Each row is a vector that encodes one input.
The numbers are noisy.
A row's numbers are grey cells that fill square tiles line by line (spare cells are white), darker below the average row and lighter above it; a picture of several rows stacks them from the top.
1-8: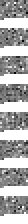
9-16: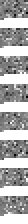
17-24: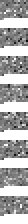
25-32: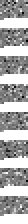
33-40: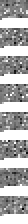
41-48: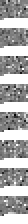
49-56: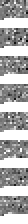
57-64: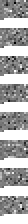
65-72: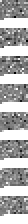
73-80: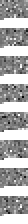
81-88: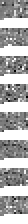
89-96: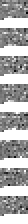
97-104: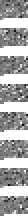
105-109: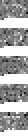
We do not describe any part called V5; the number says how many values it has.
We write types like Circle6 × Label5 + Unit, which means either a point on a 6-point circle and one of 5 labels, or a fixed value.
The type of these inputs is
Bool × Bool × Bool × (Circle6 + Unit) × V5.
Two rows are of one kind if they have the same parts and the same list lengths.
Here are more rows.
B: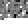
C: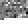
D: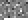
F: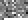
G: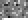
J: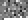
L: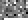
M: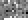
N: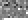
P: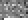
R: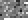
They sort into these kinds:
B, C, F, G, J, L, N, R
D, M, P

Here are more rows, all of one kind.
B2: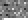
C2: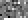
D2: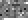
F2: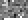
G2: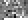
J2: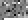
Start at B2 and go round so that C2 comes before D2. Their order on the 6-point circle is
B2, C2, D2, F2, J2, G2.
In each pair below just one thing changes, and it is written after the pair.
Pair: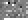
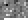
the value of V5
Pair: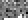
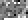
the place on the 6-point circle
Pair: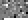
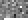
the place on the 6-point circle
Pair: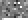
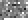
the place on the 6-point circle
